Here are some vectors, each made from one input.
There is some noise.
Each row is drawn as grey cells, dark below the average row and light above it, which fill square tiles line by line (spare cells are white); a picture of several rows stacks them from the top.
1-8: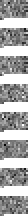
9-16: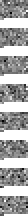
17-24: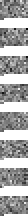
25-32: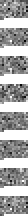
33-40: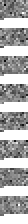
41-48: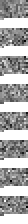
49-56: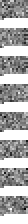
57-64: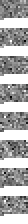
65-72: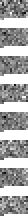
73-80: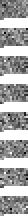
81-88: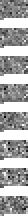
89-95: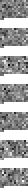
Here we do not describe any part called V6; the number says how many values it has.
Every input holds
a node of a 7-node tree, together with either a point on a 5-point line, or a value of V6.
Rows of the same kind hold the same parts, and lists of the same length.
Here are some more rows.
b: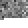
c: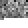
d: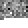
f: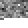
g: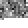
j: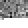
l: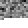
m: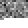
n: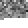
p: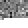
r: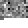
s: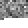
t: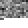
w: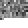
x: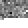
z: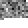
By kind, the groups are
b, c, j, m, p, s, x
d, f, g, l, n, r, t, w, z

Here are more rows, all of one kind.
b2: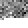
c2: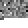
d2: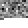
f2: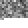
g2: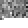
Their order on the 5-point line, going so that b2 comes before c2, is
d2, f2, b2, g2, c2.
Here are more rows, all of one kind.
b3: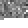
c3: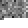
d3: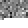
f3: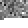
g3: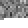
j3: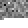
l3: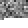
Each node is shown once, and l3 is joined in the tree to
j3.
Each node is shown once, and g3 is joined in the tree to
b3 and c3.
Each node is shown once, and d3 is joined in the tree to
b3 and f3.
